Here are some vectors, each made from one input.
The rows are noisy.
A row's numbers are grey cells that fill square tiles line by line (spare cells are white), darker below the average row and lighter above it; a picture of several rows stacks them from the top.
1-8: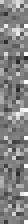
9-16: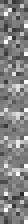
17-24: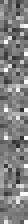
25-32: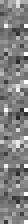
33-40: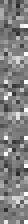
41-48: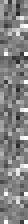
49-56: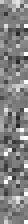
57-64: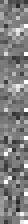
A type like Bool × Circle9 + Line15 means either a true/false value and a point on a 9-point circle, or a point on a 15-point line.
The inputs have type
Line4 + Line6.
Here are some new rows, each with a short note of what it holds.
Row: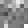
a point on a 4-point line
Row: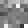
a point on a 4-point line
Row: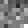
a point on a 6-point line
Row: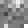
a point on a 4-point line
